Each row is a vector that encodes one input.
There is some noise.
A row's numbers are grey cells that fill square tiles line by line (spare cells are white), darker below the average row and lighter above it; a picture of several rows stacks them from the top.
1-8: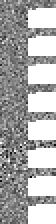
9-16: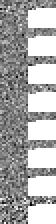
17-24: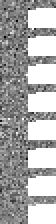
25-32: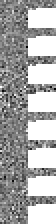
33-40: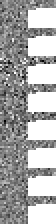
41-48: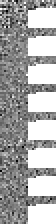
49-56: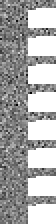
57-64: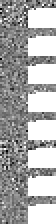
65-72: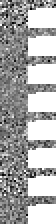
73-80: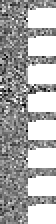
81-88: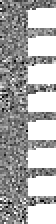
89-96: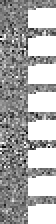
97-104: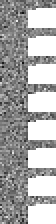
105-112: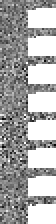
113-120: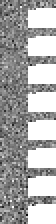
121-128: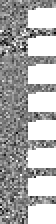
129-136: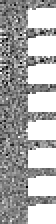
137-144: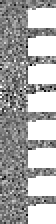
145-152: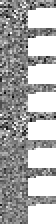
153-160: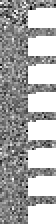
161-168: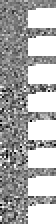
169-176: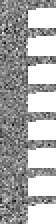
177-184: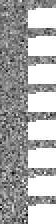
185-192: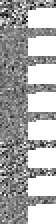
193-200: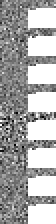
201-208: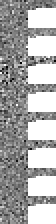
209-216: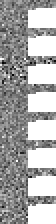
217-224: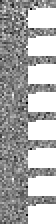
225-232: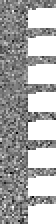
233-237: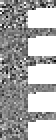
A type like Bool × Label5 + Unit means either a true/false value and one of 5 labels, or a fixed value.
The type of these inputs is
(Bool × Bool × Bool + Unit) × Line9 + Label4.
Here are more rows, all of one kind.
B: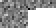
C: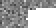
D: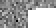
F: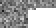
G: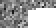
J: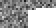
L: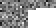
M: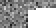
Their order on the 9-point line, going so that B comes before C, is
B, J, M, L, G, C, D, F.
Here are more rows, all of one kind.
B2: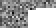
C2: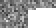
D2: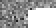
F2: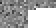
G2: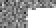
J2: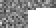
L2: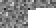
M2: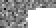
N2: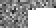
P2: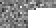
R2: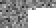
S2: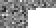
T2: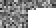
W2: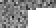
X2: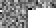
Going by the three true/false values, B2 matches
J2, N2, S2 and X2.
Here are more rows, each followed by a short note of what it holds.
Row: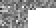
a point on a 9-point line
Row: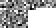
one of 4 labels
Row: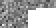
a point on a 9-point line
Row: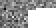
a point on a 9-point line and three true/false values
